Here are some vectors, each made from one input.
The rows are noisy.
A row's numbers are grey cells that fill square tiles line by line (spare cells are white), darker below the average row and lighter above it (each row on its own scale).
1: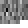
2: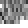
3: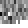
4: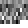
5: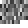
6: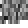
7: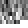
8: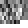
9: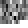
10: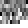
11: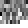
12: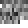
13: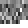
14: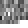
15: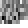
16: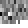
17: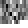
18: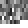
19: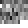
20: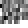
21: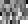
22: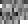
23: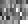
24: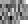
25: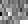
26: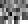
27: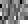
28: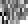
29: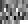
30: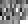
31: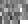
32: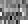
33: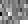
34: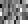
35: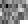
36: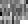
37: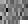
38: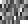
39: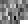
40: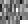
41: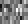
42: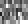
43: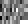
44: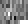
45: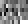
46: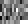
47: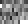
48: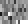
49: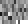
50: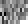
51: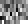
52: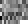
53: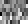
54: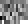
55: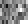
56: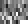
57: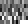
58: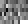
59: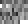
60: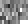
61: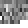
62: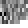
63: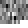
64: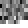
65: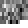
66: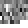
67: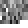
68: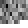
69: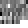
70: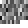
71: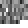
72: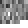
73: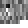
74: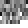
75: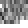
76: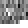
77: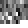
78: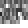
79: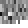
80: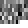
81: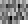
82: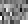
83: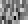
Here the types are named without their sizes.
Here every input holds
a label, together with either a fixed value, or three true/false values.
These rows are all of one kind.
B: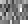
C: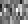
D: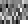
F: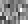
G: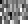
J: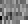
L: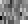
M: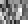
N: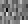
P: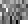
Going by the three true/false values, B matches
C, D, F and M.
